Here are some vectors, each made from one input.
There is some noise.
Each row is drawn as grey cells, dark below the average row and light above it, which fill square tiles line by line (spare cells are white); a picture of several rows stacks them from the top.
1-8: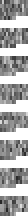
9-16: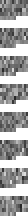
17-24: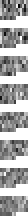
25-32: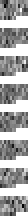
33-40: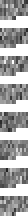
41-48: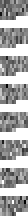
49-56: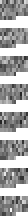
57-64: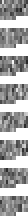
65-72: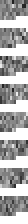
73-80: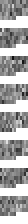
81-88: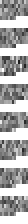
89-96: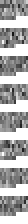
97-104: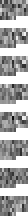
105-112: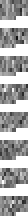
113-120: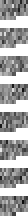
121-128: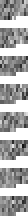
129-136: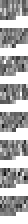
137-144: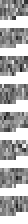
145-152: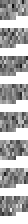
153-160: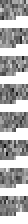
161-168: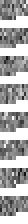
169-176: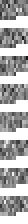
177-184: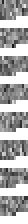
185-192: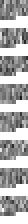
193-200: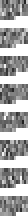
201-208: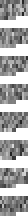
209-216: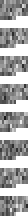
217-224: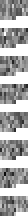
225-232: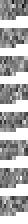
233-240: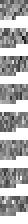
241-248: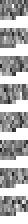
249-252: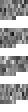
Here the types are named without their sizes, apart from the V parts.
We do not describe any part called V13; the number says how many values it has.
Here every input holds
a label, together with either a point on a line, or a value of V13.
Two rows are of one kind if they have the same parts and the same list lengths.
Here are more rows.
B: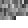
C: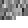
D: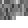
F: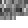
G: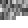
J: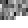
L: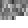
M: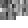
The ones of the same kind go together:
B, F, L
C, D, G, J, M

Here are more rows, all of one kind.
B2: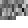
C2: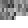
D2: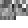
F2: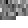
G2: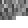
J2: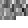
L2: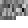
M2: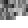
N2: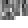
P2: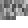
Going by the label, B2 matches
D2, J2, L2 and P2.
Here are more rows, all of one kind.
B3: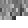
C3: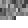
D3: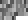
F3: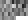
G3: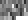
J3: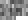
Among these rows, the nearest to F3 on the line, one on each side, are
B3 and C3.
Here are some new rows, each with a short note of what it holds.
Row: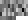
a label and a value of V13
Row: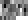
a label and a value of V13
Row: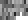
a label and a value of V13
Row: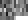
a label and a value of V13
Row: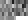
a label and a point on a line
